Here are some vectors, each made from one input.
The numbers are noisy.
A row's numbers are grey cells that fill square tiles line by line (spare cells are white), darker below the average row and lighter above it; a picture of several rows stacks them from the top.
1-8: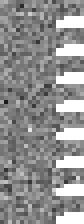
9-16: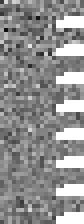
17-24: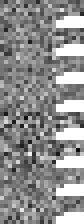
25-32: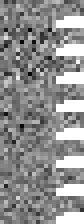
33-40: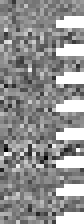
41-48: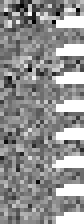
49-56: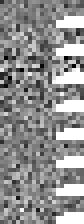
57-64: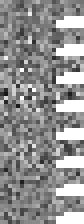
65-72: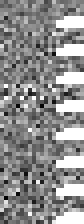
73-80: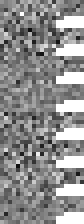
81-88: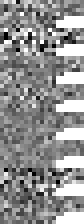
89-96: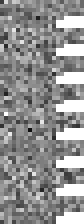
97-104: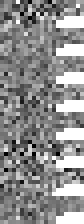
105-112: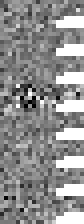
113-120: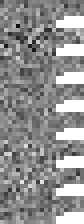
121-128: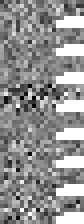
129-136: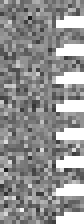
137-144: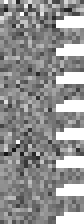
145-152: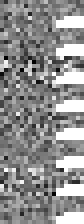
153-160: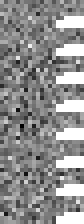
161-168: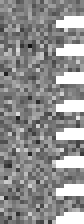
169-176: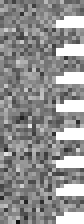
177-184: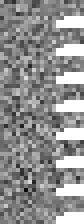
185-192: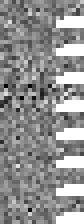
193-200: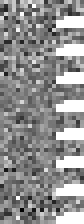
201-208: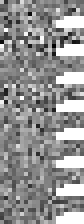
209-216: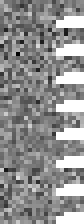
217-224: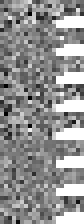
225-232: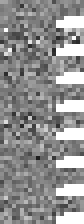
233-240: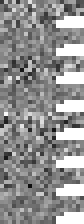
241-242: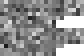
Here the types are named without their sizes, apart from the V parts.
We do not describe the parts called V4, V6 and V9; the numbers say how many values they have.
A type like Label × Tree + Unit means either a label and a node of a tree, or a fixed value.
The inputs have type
Bool × Line × V4 × V9 + (Circle + Unit) × V6.
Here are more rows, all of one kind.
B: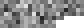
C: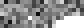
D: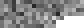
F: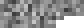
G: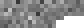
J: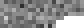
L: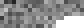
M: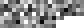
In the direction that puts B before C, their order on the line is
J, F, B, M, D, L, C, G.
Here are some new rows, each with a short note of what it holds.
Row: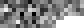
a point on a circle and a value of V6
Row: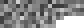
a value of V6
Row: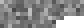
a point on a line, a true/false value, a value of V4 and a value of V9
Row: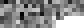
a point on a circle and a value of V6
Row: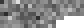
a point on a circle and a value of V6
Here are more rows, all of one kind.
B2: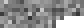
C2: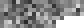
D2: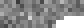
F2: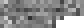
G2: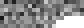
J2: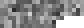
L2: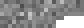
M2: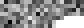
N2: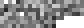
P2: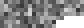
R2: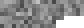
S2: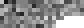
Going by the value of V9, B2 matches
M2 and R2.
